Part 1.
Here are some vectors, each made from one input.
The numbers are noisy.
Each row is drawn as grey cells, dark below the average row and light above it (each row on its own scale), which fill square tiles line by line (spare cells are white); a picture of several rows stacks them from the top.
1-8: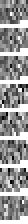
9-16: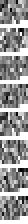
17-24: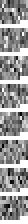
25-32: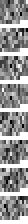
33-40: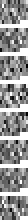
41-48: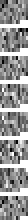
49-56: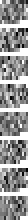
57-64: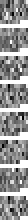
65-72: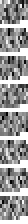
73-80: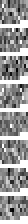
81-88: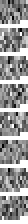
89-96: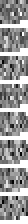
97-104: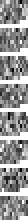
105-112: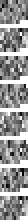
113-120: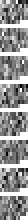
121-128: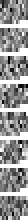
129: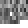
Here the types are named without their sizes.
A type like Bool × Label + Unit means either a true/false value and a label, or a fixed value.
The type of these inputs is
Circle.
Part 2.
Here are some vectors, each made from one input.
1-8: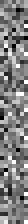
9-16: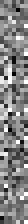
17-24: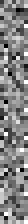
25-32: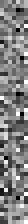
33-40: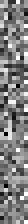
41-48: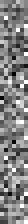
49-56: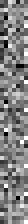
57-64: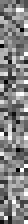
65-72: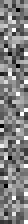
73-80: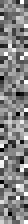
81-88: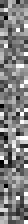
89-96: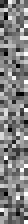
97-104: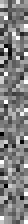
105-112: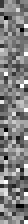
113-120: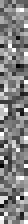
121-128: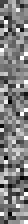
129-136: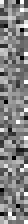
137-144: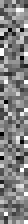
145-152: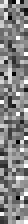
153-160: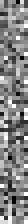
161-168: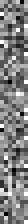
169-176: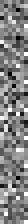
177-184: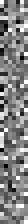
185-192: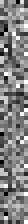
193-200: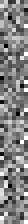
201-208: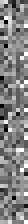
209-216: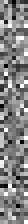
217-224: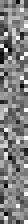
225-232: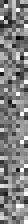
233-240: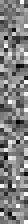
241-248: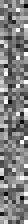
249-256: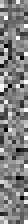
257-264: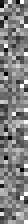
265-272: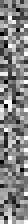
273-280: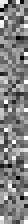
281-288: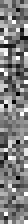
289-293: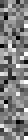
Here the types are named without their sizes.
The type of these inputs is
Bool × Bool × Bool × Bool.
